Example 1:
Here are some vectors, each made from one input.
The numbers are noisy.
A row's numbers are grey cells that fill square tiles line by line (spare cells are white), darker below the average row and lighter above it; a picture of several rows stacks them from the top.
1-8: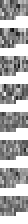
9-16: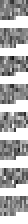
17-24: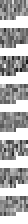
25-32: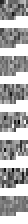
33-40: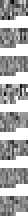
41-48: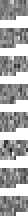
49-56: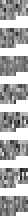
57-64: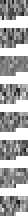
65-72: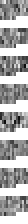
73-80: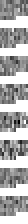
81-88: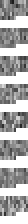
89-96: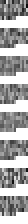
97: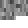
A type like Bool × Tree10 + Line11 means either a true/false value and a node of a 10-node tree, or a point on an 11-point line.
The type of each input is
Line10.
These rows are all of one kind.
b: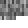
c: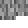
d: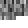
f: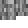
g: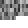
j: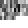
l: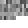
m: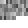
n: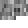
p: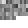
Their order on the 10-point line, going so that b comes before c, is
d, b, n, f, g, c, j, l, m, p.
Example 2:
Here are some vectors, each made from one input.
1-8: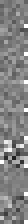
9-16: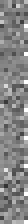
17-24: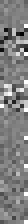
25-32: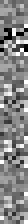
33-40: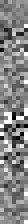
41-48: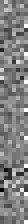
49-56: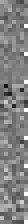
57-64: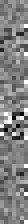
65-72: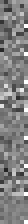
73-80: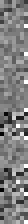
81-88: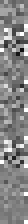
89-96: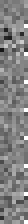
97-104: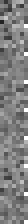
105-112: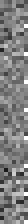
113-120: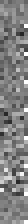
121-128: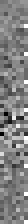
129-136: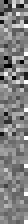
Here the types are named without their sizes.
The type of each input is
Tree.
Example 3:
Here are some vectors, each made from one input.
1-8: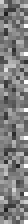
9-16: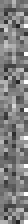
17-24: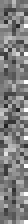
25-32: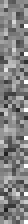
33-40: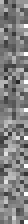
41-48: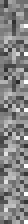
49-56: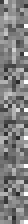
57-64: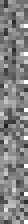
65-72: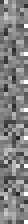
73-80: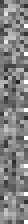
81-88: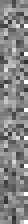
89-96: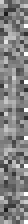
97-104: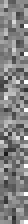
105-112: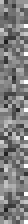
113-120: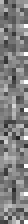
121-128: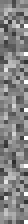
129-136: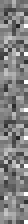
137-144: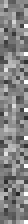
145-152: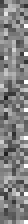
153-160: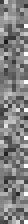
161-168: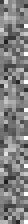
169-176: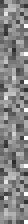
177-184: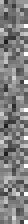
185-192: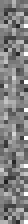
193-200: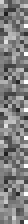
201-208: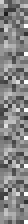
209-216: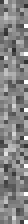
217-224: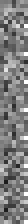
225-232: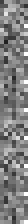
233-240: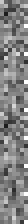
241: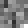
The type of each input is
Bool × Bool × Bool.
